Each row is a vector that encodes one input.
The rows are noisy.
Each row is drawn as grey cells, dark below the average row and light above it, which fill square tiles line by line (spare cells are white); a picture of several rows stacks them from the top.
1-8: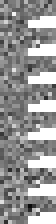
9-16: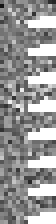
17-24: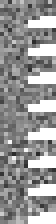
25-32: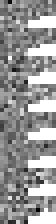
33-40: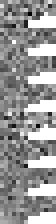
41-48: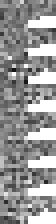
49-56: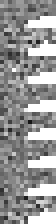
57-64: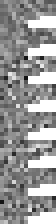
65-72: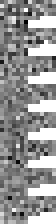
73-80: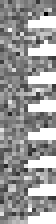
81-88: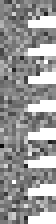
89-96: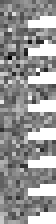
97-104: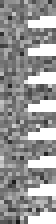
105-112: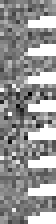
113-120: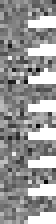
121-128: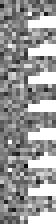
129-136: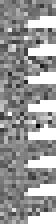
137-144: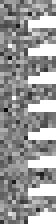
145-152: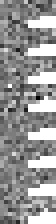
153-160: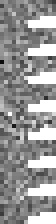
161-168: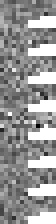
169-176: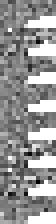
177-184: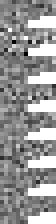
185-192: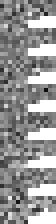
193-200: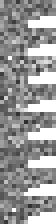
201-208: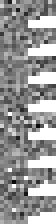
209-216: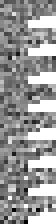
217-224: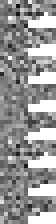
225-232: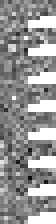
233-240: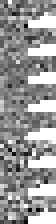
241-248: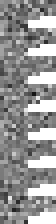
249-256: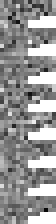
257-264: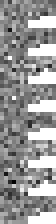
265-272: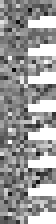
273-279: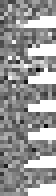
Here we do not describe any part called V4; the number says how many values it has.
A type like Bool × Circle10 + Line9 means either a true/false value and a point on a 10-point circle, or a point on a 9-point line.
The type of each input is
Circle8 × List2(V4) + Label9.
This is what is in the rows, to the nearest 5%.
About 75% of them hold a point on an 8-point circle, together with a list of up to two values of V4. The rest hold one of 9 labels.
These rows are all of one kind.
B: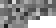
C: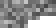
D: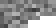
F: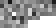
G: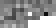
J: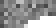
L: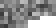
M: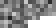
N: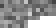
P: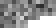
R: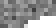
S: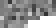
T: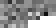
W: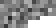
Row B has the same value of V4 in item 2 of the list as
L, R, S and W.
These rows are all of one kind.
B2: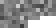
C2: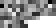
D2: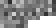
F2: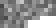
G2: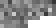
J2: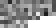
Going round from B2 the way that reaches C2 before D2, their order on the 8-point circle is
B2, F2, C2, J2, G2, D2.
